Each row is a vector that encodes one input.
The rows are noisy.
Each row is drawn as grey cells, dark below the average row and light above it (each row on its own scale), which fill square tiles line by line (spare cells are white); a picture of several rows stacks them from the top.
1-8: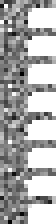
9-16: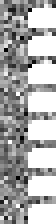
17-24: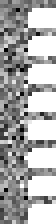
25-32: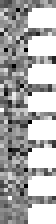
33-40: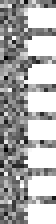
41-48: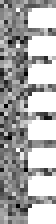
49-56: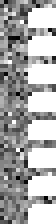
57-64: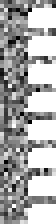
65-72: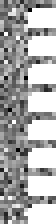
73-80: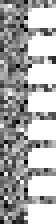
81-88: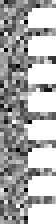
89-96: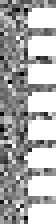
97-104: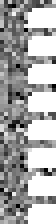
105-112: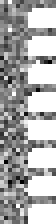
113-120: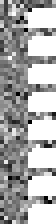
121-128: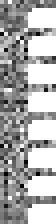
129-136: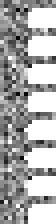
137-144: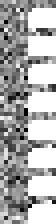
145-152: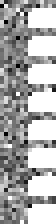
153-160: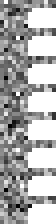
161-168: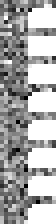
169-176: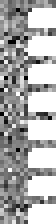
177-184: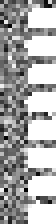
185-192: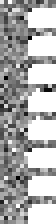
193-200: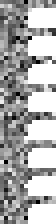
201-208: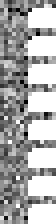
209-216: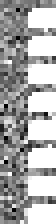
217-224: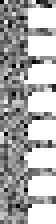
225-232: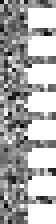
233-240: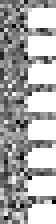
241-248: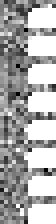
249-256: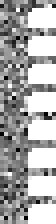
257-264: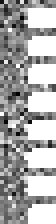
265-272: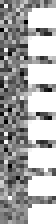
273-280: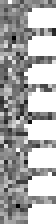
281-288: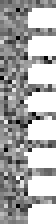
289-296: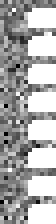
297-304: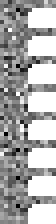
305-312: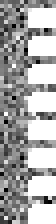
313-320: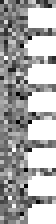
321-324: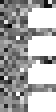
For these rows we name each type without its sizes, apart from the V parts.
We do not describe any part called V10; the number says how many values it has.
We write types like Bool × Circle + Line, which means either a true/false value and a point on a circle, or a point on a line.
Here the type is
Circle + Line + V10.
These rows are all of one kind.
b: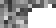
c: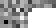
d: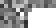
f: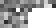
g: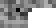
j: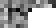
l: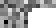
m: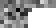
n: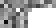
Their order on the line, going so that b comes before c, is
m, g, j, b, f, c, l, n, d.
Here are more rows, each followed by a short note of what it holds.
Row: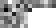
a value of V10
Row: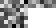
a point on a circle
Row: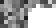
a point on a circle
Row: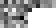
a value of V10
